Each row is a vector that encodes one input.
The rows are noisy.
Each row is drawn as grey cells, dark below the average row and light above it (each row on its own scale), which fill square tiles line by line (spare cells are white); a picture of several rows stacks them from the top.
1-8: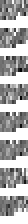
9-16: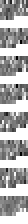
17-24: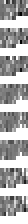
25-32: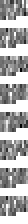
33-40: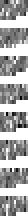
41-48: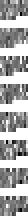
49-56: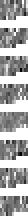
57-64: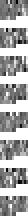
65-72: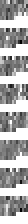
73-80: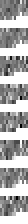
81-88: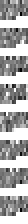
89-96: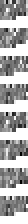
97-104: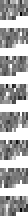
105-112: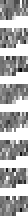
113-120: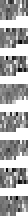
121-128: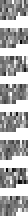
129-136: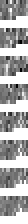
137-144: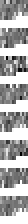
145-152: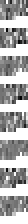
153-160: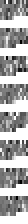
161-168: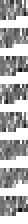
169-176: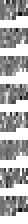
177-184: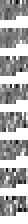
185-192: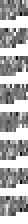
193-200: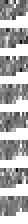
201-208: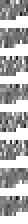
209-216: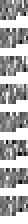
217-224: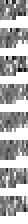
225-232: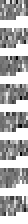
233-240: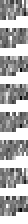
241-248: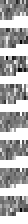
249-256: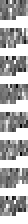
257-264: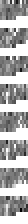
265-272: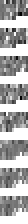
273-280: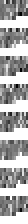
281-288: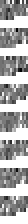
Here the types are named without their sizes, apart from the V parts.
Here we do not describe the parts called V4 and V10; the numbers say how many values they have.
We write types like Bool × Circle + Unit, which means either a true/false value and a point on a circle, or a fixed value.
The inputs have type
Bool × Bool × Bool × Bool + (Circle + Line) × V10 + V4.
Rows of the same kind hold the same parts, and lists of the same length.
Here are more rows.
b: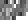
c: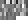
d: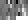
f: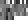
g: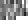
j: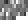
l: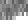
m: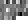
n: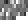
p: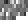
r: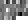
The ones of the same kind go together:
b, g, j, m, n, p, r
c, d
f
l

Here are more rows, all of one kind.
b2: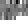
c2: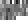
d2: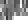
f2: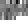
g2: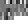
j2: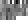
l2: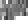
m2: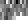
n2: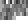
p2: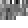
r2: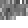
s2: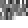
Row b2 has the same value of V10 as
c2, f2, j2 and p2.
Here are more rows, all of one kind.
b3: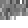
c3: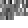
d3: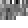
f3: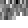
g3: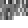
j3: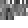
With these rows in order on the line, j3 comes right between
c3 and f3.
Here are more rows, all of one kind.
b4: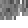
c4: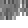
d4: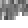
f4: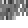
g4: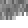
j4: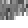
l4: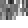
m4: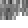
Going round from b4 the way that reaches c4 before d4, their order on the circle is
b4, c4, f4, j4, g4, d4, m4, l4.
